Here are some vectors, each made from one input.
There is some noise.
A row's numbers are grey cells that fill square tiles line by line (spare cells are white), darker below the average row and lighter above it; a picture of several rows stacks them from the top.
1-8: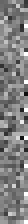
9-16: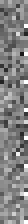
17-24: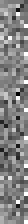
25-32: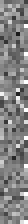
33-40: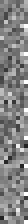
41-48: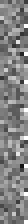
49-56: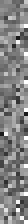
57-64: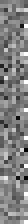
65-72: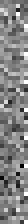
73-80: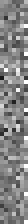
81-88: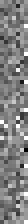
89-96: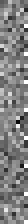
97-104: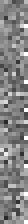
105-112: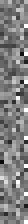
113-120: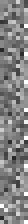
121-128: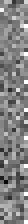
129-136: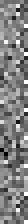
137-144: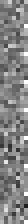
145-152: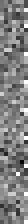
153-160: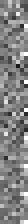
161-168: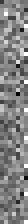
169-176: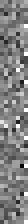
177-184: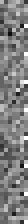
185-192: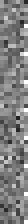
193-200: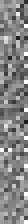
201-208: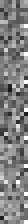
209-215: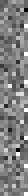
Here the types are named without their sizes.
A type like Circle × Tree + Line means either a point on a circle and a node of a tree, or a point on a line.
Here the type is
(Circle + Line) × (Circle + Unit).
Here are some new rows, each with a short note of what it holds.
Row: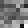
a point on a circle and a point on a line
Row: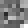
a point on a circle
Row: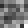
a point on a circle and a point on a line
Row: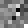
a point on each of two circles
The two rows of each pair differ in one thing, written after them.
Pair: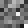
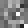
the place on the line
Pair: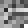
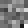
the place on the line
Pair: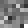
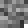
the place on the circle
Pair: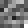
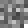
the place on the circle
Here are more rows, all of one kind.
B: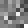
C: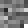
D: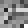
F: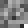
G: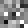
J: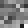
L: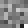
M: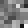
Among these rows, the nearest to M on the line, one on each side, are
F and G.
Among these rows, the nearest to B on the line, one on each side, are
C and D.
